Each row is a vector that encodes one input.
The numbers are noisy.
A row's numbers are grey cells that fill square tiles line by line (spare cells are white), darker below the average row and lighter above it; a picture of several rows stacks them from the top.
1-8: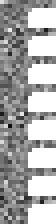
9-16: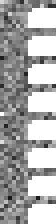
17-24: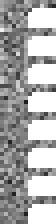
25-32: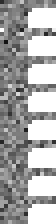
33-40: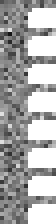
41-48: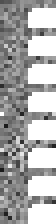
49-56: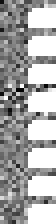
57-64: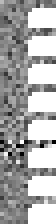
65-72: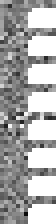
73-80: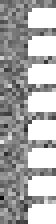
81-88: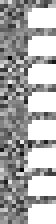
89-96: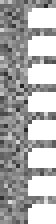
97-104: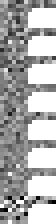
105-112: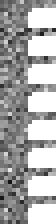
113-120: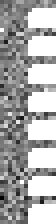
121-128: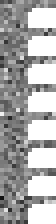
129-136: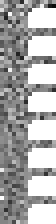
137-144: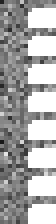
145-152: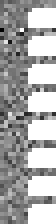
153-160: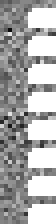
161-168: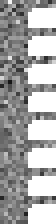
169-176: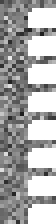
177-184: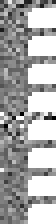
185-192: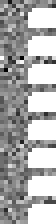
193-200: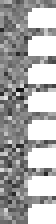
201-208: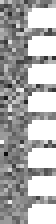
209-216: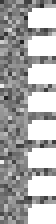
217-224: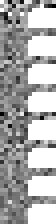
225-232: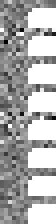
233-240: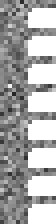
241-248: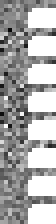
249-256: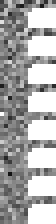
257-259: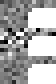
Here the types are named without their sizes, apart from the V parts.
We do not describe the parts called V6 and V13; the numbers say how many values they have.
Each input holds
a point on each of two lines and a value of V13, together with either a node of a tree, or a value of V6.
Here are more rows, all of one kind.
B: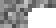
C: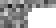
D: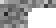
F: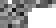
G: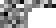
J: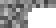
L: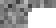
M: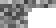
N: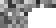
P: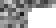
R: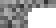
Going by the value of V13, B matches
N and P.
